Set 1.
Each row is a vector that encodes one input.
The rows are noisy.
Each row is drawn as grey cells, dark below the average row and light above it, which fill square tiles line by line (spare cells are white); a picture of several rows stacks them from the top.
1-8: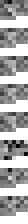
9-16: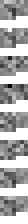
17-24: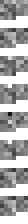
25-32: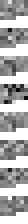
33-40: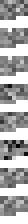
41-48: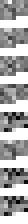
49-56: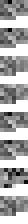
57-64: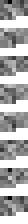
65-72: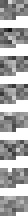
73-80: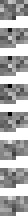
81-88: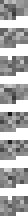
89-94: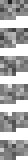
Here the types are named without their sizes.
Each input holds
a list of points on a line.
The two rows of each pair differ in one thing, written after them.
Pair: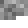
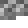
the place on the line in item 1 of the list
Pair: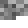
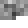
the place on the line in item 1 of the list
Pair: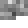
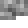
the place on the line in item 2 of the list
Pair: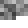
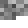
the place on the line in item 2 of the list
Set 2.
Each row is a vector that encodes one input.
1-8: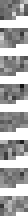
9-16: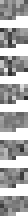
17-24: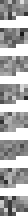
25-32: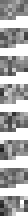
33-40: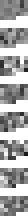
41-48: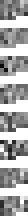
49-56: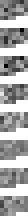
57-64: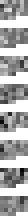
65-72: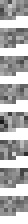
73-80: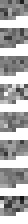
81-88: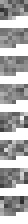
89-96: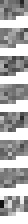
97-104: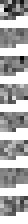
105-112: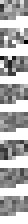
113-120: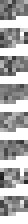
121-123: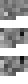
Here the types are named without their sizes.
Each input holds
a label, together with either a fixed value, or three true/false values.
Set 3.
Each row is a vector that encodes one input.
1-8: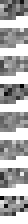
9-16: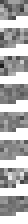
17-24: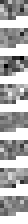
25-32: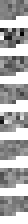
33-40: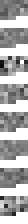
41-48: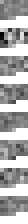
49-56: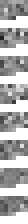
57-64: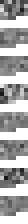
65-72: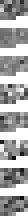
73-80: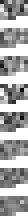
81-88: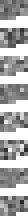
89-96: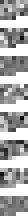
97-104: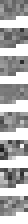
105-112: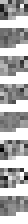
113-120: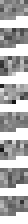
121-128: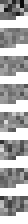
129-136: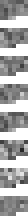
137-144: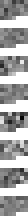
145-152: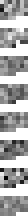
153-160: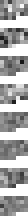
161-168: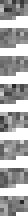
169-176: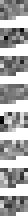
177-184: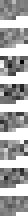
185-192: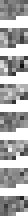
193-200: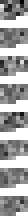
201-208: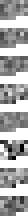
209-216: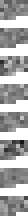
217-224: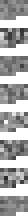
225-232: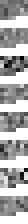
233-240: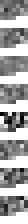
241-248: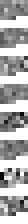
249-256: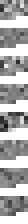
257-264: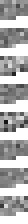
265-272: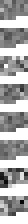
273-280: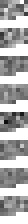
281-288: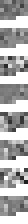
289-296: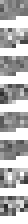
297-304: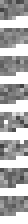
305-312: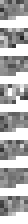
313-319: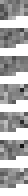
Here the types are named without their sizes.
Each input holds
either a label, or four true/false values.
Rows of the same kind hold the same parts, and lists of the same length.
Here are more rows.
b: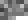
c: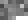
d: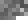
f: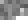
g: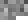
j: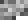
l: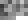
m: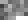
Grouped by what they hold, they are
b, c, d, f, g, l, m
j

